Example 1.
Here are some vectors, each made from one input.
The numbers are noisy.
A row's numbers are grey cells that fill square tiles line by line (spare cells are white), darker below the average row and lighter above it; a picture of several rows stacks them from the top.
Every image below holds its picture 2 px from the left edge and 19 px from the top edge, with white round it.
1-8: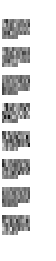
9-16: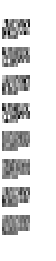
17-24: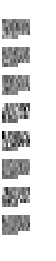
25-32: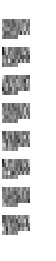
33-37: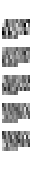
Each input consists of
either one of 6 labels, or a point on a 6-point line.
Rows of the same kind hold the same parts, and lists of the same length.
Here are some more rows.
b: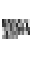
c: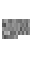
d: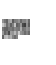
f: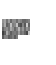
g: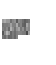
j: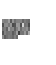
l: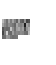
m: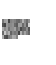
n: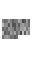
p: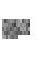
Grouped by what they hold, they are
b, d, n, p
c, f, g, j, l, m

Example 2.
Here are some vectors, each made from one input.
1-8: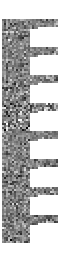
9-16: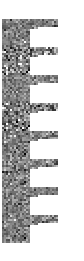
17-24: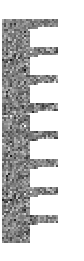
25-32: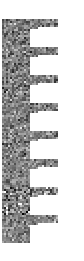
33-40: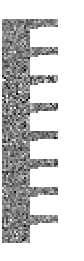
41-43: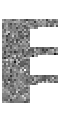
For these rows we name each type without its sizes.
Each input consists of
a list of points on a circle.
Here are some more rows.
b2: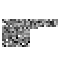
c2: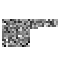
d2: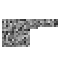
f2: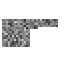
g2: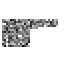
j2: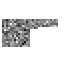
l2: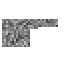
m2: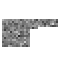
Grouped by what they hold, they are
b2, c2, g2
d2, j2
f2, l2, m2

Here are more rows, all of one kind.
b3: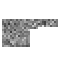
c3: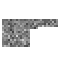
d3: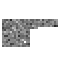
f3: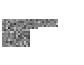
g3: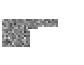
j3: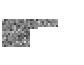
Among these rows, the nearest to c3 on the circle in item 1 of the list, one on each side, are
b3 and d3.
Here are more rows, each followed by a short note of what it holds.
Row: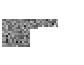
a list of two items
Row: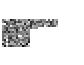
the empty list
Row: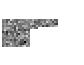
a list of one item
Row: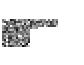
the empty list
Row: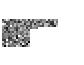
the empty list
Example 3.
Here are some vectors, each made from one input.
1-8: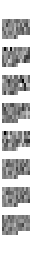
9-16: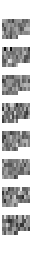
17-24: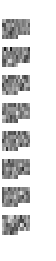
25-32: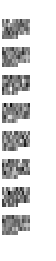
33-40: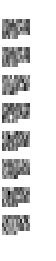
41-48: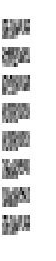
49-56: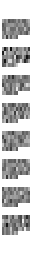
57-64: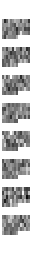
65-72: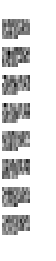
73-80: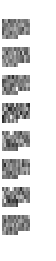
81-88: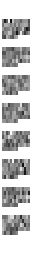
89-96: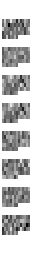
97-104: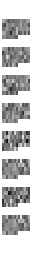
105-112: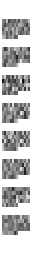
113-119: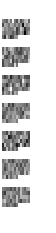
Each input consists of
either a point on a 10-point line, or three true/false values.
